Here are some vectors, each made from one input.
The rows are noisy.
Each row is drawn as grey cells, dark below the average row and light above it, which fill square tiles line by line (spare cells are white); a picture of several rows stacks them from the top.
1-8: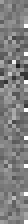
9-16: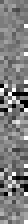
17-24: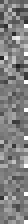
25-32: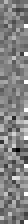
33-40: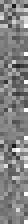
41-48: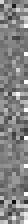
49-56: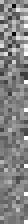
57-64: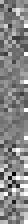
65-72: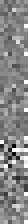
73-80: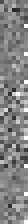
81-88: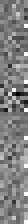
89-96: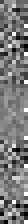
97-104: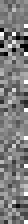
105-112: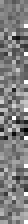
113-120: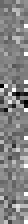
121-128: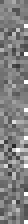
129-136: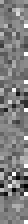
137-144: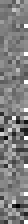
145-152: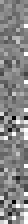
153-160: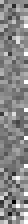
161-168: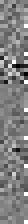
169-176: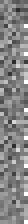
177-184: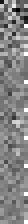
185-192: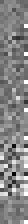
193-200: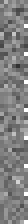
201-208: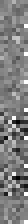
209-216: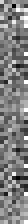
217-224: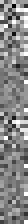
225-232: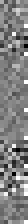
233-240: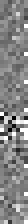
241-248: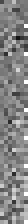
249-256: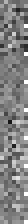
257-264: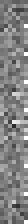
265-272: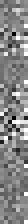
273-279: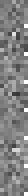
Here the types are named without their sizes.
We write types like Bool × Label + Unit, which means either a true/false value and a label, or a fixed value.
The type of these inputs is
Circle × Line + Label.
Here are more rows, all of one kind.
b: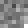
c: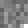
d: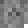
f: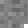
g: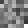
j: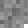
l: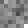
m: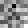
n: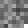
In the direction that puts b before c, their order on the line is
l, j, g, m, f, n, b, d, c.
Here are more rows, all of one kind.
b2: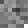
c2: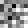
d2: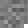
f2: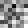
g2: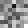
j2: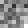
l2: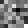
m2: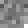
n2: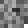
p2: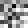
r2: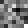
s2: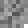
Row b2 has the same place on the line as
f2, g2, l2 and r2.
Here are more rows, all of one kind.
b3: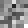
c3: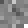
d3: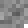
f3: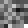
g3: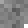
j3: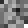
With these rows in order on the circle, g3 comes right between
c3 and d3.
